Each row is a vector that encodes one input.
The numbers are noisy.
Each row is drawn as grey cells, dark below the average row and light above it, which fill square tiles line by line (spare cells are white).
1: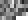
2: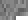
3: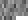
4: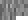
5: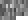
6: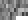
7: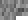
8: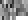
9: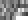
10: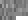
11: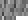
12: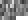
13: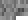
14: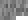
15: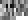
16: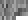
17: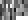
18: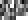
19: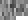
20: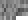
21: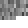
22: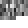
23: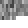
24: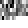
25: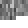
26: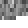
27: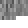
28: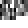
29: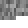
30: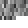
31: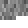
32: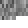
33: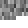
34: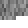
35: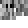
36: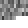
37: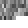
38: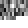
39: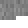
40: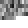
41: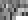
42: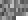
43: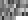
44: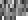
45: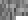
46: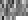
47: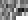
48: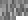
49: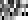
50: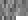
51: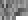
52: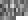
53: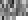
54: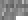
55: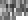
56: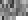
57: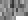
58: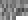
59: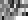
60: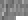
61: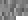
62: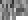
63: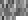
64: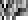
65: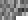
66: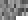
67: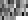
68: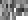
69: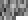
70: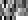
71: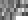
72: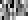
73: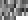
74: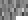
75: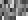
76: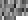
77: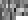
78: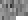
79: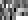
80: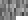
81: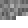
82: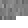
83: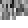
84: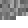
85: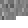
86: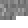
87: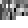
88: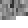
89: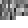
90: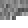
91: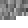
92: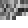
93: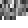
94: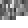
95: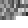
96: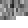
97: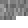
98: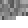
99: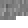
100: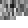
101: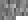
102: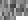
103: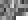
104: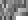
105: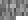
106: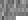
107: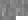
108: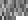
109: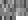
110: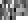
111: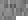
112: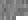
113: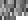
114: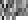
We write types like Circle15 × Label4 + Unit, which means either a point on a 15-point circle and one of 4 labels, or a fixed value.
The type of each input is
Line8 × List2(Circle6).
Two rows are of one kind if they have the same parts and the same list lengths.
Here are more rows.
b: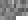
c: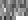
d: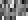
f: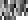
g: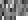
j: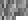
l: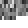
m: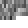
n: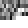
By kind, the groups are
b, f, j, l, m
c, d, n
g

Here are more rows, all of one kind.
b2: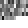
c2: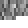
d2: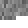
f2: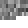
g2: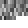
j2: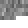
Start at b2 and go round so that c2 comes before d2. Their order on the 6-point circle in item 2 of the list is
b2, c2, g2, d2, j2, f2.
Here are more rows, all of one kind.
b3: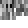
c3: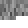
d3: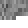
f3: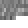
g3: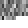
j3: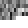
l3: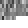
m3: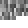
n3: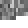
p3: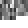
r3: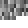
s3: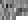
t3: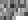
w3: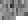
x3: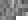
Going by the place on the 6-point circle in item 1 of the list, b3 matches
g3, l3, n3 and p3.
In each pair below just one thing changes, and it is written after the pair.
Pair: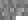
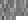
the place on the 8-point line
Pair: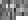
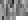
the place on the 6-point circle in item 2 of the list
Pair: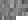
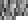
the place on the 6-point circle in item 1 of the list
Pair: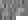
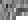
the place on the 6-point circle in item 2 of the list
